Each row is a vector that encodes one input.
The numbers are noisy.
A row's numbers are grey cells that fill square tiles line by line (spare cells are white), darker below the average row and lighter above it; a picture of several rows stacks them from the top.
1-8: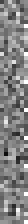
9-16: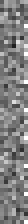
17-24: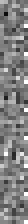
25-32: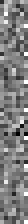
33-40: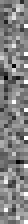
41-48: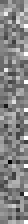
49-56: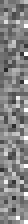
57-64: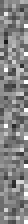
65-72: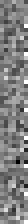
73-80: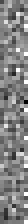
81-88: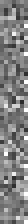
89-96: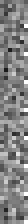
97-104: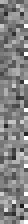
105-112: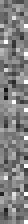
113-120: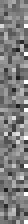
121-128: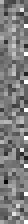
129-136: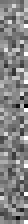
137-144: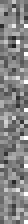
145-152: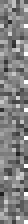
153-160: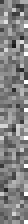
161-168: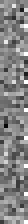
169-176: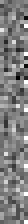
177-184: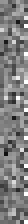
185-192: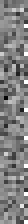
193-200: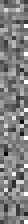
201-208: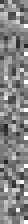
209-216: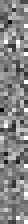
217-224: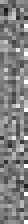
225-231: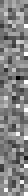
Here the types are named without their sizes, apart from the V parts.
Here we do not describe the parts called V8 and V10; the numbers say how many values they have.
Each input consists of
a value of V8, together with either a point on a circle and a true/false value, or a value of V10.
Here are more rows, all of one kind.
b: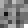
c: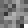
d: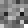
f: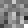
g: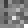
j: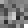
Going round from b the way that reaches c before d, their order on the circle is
b, f, j, c, g, d.
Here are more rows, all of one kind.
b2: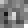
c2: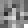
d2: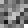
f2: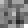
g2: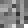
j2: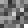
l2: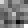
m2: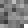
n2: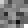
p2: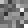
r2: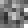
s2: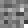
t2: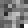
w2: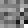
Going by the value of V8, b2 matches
f2, l2, n2 and r2.
